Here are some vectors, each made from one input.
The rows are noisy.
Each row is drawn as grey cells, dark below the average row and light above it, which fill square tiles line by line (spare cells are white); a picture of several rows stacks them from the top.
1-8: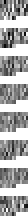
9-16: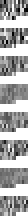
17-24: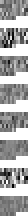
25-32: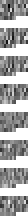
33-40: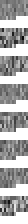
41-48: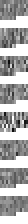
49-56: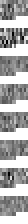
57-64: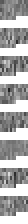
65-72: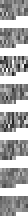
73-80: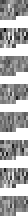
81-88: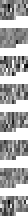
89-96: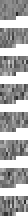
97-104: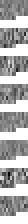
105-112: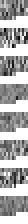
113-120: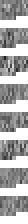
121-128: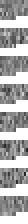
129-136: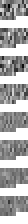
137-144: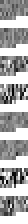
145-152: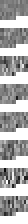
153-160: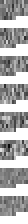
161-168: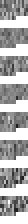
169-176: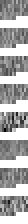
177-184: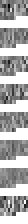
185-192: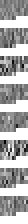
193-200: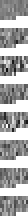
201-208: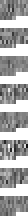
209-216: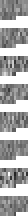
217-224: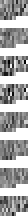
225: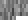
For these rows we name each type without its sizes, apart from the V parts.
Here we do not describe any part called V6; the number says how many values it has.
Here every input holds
a point on a line, together with either a point on a line, or a value of V6.
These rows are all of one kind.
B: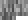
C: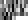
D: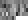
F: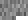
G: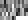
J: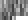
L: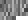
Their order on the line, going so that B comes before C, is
G, F, B, J, C, D, L.
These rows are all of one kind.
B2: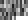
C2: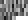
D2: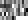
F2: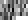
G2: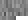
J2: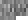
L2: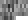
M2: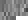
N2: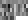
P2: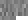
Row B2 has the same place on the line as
C2, M2 and N2.
